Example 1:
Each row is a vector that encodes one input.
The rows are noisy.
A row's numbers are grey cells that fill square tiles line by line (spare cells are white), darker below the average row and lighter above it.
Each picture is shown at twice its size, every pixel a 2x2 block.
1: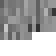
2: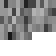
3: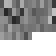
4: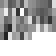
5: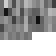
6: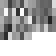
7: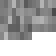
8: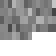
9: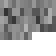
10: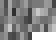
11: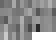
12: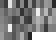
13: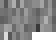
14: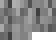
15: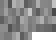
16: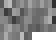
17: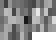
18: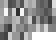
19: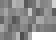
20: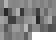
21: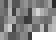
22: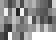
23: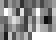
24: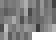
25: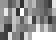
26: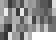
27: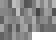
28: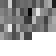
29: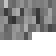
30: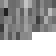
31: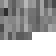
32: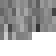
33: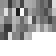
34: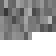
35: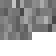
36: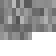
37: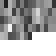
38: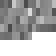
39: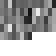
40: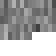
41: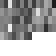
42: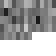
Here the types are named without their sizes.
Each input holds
a true/false value, together with either a fixed value, or a point on each of two lines.
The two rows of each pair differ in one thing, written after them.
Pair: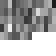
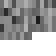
the true/false value
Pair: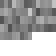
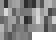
the true/false value
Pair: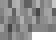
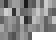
the true/false value
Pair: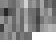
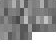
the place on one of the two lines
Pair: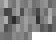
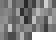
the true/false value
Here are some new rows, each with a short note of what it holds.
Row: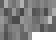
a point on each of two lines and a true/false value
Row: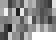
a true/false value
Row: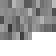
a point on each of two lines and a true/false value
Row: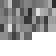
a point on each of two lines and a true/false value
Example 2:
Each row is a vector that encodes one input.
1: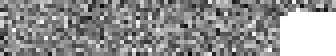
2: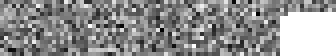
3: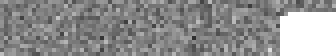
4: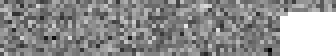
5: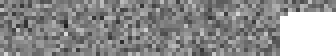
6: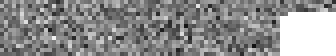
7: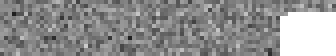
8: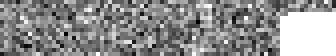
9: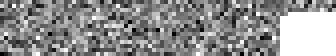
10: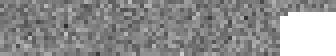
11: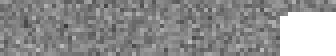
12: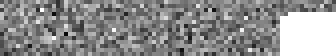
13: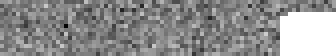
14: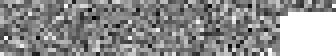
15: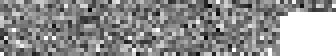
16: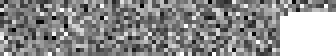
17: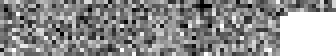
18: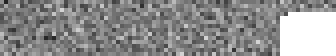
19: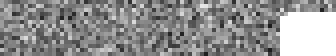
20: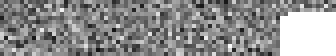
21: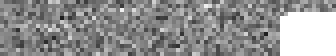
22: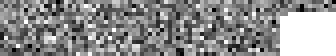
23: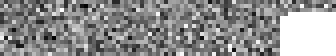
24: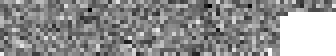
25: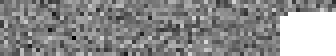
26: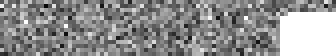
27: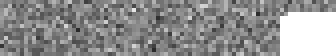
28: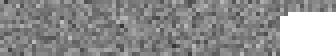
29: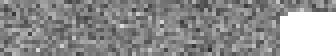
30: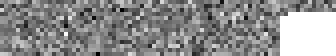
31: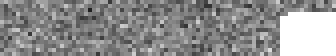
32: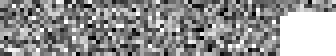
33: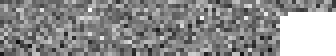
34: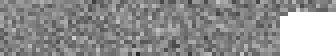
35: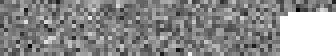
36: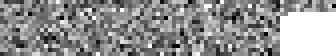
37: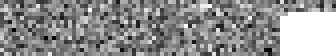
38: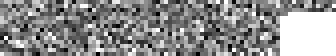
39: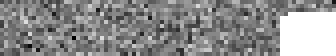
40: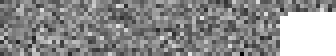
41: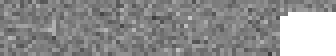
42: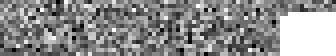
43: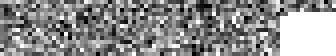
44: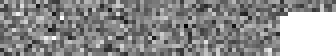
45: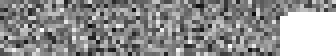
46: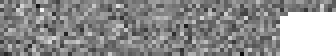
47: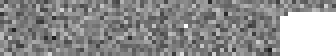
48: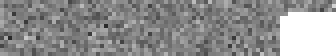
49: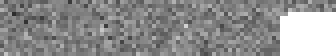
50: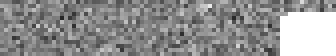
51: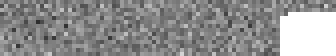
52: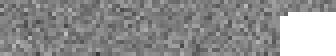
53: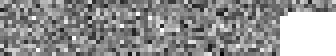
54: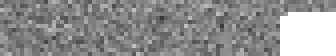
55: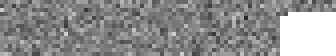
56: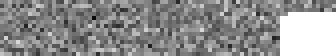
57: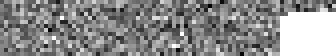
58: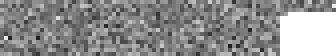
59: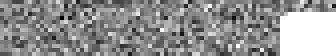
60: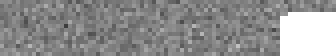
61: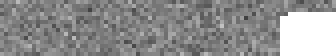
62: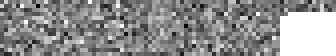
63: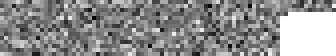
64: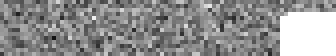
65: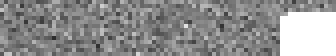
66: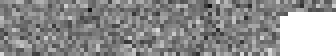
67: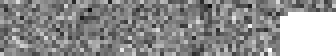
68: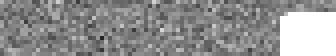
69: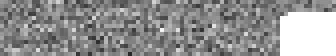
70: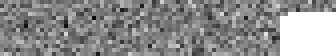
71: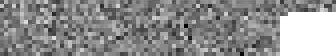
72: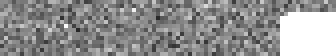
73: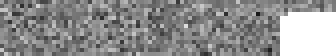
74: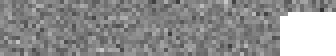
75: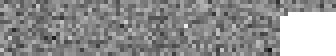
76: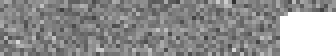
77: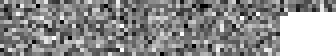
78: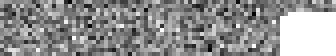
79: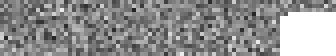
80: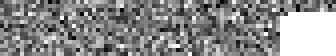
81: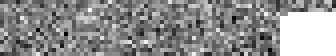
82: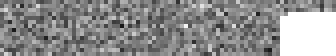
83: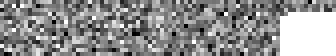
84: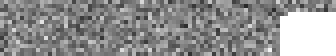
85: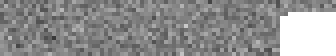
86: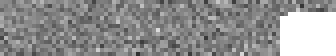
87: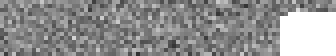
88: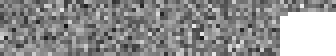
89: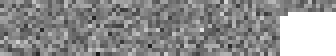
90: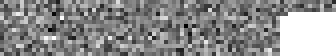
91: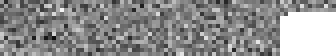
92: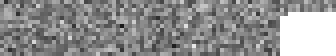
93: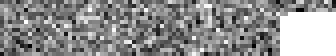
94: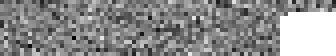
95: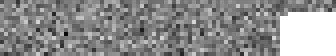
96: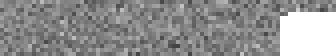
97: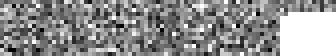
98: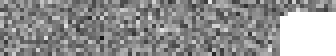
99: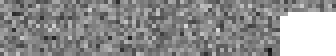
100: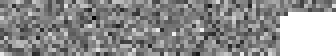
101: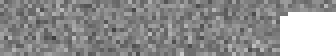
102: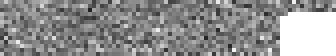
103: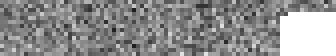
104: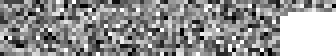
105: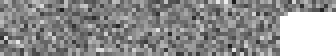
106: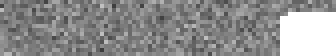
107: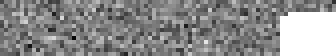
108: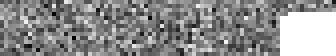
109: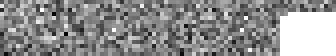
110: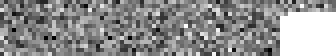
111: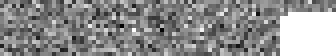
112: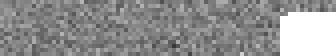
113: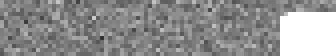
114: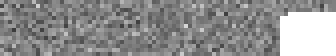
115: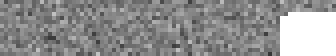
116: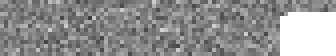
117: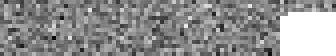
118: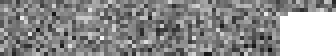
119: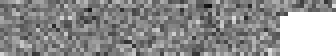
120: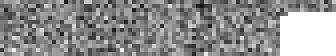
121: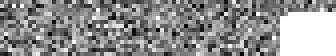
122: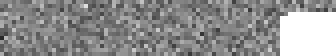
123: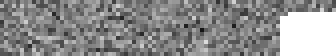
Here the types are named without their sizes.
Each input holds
either a point on a circle, or a label.
